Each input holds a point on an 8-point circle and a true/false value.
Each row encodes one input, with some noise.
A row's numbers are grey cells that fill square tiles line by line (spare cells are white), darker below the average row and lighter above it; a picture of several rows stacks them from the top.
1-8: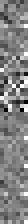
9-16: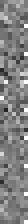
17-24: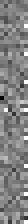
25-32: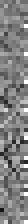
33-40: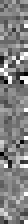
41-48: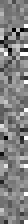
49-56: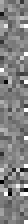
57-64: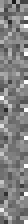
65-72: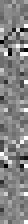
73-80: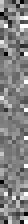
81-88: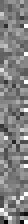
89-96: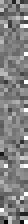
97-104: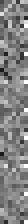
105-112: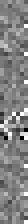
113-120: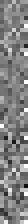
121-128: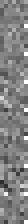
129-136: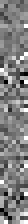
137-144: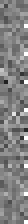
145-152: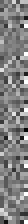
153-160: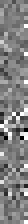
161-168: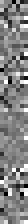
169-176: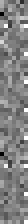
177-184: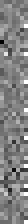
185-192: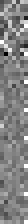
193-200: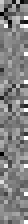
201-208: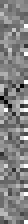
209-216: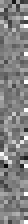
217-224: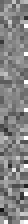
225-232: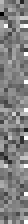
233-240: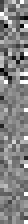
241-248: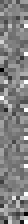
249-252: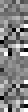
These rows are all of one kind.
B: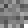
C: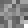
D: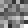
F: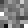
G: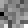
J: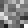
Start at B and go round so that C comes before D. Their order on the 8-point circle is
B, F, C, D, J, G.
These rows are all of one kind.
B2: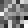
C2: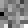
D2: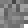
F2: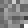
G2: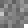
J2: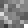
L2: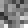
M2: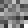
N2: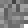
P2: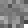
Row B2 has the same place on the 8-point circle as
D2, G2, L2 and N2.
